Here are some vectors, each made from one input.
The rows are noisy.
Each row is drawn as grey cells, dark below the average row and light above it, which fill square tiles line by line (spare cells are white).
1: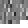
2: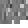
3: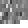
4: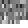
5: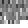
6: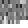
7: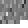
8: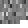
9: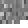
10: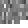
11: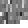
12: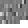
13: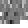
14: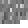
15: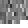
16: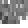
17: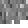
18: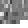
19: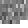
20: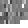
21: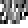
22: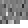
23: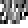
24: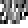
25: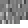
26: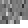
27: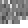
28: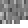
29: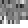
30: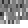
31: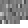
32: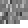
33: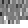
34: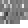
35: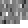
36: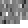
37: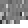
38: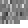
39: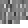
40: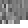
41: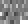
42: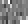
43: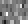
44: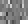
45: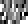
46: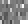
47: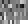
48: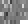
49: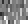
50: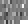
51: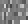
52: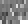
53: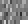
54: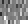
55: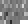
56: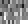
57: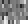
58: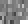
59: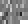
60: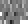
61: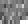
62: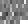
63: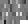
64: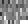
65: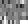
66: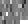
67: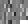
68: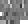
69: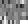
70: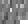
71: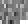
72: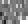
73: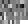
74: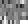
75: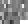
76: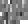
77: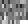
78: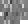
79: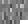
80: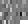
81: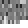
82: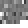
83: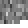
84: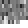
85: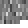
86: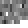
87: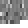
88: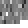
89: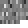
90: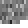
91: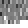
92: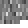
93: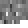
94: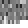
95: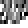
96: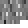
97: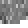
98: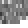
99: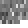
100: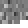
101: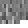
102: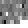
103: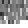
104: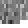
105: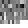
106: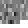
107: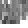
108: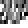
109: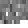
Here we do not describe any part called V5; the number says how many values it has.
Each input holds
a list of up to three items, each a true/false value and a value of V5.
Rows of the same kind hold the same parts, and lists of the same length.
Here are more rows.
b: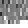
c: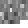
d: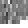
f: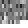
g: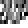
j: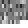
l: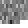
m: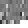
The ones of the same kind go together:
b, f, j
c, d, l
g
m

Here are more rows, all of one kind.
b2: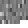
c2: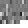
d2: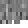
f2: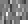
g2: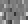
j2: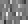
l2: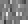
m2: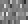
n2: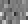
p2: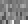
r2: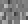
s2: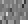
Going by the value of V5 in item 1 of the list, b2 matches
f2, j2 and l2.
